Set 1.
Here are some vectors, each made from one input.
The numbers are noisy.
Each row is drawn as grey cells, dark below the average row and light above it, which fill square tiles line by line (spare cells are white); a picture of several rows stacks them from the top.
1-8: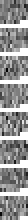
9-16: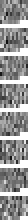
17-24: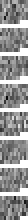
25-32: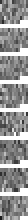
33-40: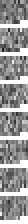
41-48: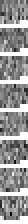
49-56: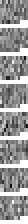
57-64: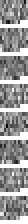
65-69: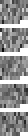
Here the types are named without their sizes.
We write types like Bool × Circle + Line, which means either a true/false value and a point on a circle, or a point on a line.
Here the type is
Label.
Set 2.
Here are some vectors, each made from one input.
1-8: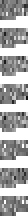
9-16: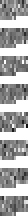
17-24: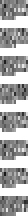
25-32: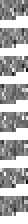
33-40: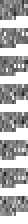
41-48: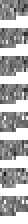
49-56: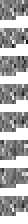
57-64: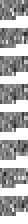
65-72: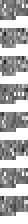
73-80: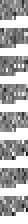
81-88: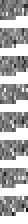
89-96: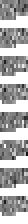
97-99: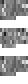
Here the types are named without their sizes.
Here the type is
Circle.
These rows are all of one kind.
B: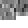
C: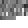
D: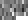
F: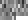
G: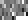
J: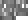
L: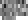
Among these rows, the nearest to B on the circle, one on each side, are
C and D.
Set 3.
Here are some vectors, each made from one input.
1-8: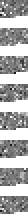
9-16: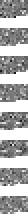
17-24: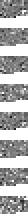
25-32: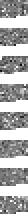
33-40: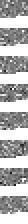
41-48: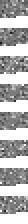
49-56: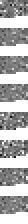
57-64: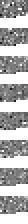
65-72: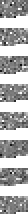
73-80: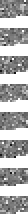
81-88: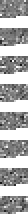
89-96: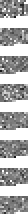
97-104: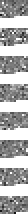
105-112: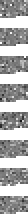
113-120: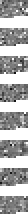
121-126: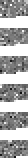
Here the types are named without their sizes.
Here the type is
Label.
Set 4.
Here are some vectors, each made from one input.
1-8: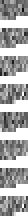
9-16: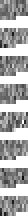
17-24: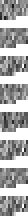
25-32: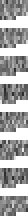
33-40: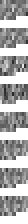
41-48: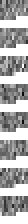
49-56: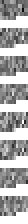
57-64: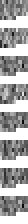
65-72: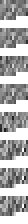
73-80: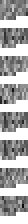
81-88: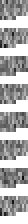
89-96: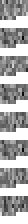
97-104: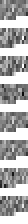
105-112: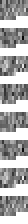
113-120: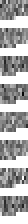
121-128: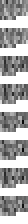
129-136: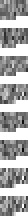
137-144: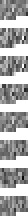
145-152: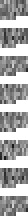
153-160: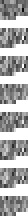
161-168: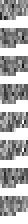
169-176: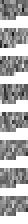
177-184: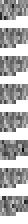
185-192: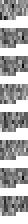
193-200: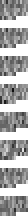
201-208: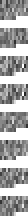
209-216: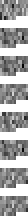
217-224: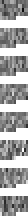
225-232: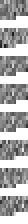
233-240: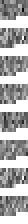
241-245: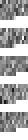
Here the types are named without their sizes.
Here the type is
Circle.
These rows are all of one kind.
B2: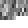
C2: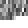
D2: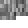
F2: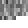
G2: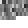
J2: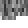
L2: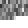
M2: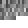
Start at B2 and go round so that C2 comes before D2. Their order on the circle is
B2, C2, L2, G2, J2, D2, M2, F2.
